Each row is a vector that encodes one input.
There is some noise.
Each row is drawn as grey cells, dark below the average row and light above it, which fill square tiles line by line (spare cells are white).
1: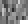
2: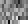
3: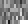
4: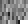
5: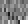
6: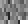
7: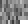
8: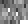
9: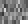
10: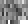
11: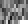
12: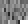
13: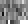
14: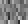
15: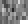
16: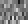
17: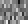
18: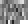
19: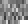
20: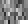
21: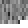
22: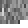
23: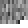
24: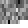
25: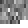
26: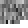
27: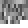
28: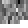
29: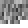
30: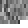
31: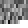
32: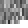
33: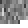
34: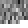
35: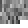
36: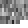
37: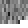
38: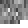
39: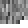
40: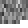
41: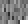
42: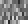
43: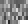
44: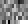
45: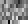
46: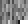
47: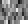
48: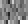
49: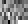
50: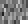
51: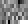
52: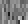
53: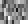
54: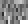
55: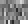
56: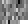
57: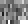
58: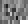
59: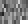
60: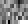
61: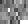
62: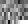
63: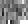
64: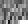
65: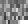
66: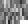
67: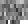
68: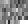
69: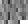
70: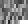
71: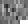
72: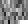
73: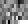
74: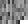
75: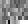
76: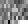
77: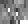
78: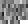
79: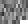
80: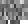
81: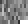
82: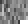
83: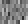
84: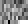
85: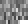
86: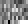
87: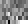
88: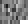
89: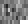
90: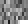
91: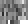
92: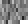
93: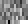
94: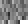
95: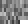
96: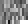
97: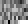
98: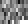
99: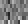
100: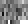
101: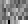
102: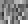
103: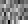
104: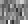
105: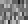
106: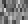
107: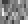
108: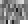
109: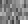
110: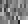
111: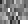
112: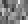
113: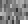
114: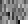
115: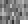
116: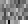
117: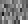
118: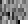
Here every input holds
either one of 10 labels, or a node of an 11-node tree.
